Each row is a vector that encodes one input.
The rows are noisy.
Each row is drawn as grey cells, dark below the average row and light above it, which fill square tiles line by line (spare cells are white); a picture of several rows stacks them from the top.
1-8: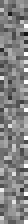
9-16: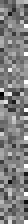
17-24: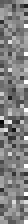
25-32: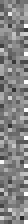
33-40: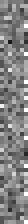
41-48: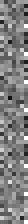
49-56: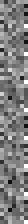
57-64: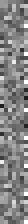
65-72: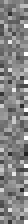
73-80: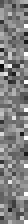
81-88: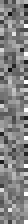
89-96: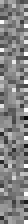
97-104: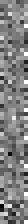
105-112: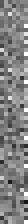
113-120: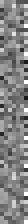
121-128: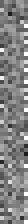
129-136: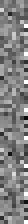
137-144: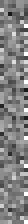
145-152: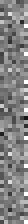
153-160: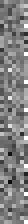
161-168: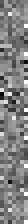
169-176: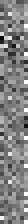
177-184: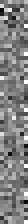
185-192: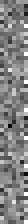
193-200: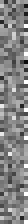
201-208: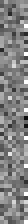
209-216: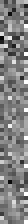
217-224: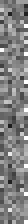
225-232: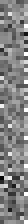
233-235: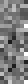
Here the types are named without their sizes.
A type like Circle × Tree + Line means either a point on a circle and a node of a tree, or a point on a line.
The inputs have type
List(Line).
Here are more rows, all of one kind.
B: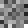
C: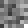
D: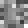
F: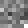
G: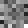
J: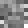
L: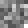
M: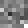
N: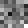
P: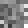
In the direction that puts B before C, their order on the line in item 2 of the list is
L, G, B, D, F, M, J, N, P, C.
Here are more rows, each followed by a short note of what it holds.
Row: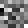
the empty list
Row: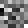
the empty list
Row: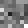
a list of two items
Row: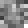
a list of two items
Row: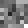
a list of two items
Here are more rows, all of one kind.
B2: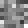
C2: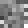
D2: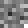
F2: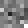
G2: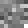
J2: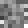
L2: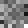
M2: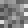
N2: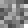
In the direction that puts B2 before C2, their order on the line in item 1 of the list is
B2, M2, J2, C2, N2, G2, D2, F2, L2.
